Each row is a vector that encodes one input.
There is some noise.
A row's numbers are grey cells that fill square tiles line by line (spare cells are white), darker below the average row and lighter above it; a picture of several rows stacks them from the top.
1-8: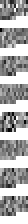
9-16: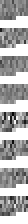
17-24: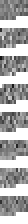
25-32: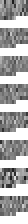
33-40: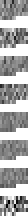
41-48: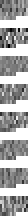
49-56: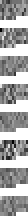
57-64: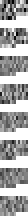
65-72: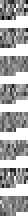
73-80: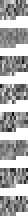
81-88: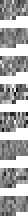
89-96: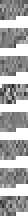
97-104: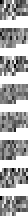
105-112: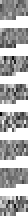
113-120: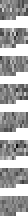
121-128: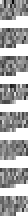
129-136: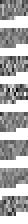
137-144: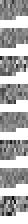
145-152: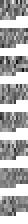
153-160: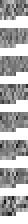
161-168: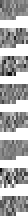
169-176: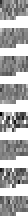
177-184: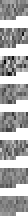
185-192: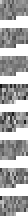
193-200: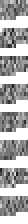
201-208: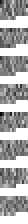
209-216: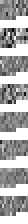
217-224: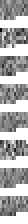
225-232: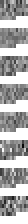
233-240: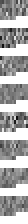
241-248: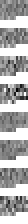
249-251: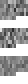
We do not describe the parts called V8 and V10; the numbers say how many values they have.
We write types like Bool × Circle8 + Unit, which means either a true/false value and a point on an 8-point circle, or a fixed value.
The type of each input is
(Bool × V10 + Line9) × Line6 + V8.
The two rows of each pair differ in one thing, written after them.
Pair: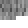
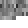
the true/false value
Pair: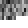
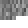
the true/false value
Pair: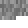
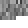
the place on the 6-point line
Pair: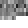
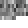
the value of V10
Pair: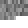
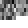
the value of V10
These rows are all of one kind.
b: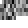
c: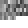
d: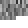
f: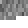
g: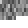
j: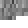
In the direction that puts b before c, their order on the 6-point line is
g, b, f, j, d, c.
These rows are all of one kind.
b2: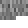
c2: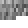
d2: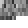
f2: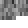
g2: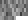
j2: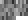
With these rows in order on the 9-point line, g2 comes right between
b2 and d2.
